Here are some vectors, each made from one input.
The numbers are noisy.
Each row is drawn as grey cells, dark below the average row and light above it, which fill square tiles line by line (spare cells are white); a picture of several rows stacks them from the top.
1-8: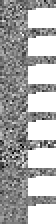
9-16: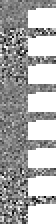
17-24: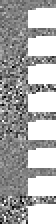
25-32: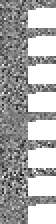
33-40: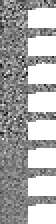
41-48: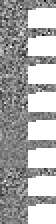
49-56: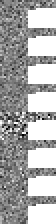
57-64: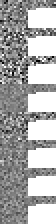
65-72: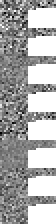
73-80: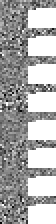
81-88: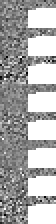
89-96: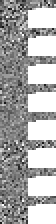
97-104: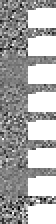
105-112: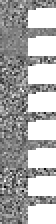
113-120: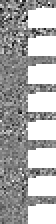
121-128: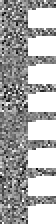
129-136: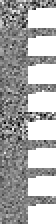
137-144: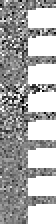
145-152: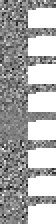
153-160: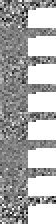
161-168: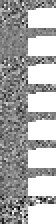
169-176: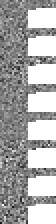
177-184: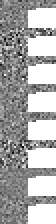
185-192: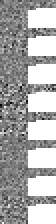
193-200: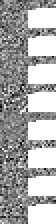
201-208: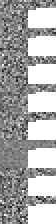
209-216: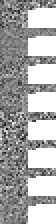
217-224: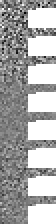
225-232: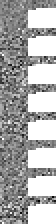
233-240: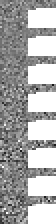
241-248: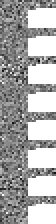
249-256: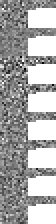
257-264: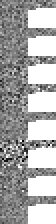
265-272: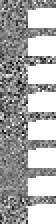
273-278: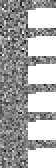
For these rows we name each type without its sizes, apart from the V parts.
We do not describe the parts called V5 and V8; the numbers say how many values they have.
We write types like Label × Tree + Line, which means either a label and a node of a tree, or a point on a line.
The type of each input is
Bool × Line × V8 + V5.
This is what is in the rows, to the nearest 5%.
About 75% of them hold a point on a line, a true/false value and a value of V8. The rest hold a value of V5.
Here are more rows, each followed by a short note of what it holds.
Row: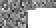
a value of V5
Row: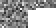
a value of V5
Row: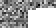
a value of V5
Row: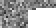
a point on a line, a true/false value and a value of V8
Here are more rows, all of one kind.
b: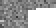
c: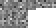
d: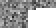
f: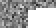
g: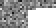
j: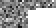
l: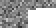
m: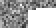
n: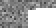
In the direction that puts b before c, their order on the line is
d, b, j, m, f, n, l, c, g.
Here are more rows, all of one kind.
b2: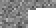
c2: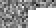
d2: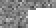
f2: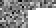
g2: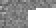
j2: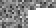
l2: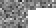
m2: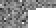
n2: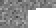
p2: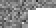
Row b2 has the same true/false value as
c2, d2, g2 and j2.
